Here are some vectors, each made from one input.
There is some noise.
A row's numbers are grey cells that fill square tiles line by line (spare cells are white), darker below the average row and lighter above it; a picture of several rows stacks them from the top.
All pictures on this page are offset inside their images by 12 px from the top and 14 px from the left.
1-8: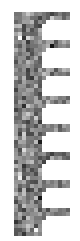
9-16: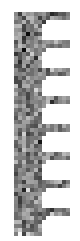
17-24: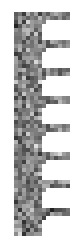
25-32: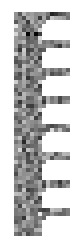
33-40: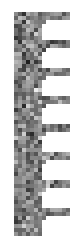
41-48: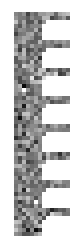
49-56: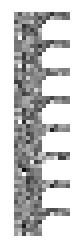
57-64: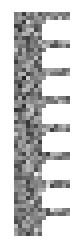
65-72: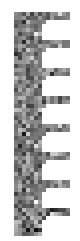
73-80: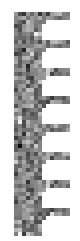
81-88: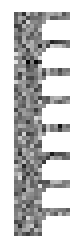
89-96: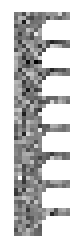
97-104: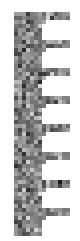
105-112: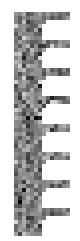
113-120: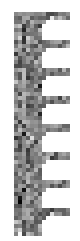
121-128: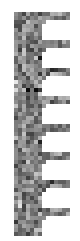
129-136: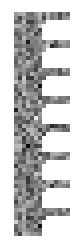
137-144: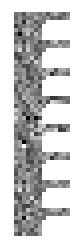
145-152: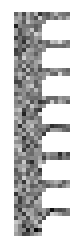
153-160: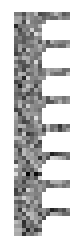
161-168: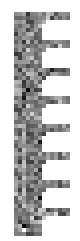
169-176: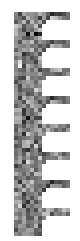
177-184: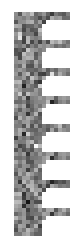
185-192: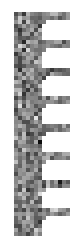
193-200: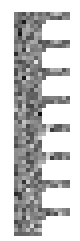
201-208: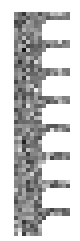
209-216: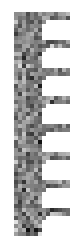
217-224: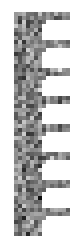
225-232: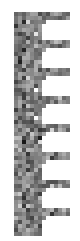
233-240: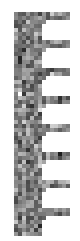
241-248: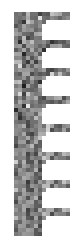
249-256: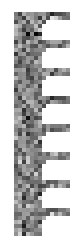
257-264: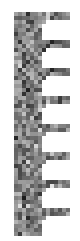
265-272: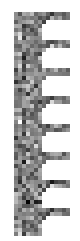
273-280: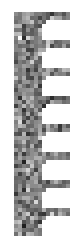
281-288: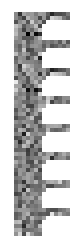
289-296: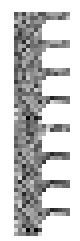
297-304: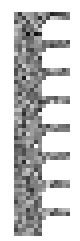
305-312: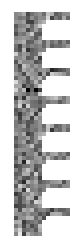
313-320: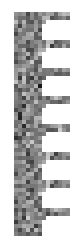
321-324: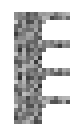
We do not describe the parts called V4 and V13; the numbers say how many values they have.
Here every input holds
either a point on an 8-point line, or a value of V4 and a value of V13, or a list of up to two points on a 6-point line.
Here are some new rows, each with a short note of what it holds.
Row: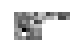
the empty list
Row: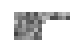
a list of one item
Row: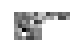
the empty list
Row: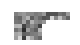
a point on an 8-point line
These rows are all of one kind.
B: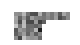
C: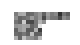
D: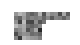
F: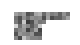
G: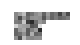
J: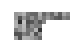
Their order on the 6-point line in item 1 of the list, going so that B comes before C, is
J, B, D, F, G, C.
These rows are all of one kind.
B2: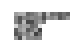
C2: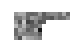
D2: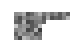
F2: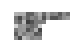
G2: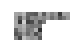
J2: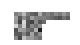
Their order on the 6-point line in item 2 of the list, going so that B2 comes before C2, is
G2, F2, D2, B2, C2, J2.
